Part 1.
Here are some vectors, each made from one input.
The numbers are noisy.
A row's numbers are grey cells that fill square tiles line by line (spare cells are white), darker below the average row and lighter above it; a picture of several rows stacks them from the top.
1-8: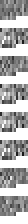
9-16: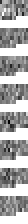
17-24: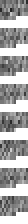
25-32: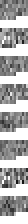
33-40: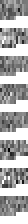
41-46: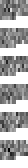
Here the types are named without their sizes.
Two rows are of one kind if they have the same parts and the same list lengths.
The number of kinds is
3.
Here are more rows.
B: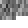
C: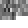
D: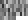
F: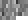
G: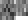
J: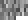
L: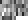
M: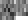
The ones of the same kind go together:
B, C, G, M
D, F, J
L

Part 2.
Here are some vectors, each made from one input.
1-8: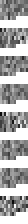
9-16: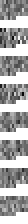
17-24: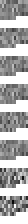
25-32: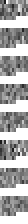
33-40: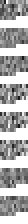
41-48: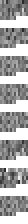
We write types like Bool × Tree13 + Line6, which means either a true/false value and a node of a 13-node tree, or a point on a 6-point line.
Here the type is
Bool × Bool × Bool + Line5.
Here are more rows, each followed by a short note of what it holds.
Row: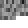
three true/false values
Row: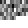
a point on a 5-point line
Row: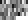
a point on a 5-point line
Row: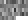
three true/false values
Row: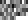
a point on a 5-point line
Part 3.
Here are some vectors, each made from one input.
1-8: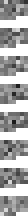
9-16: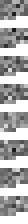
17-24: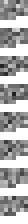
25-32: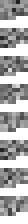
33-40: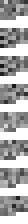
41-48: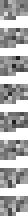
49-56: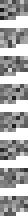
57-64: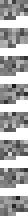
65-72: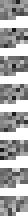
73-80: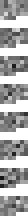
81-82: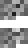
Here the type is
Bool × Bool × Bool + Line7.
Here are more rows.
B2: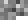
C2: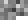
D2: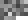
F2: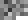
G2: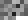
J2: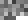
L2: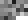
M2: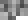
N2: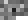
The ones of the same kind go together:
B2, C2, D2, F2, G2, N2
J2, L2, M2

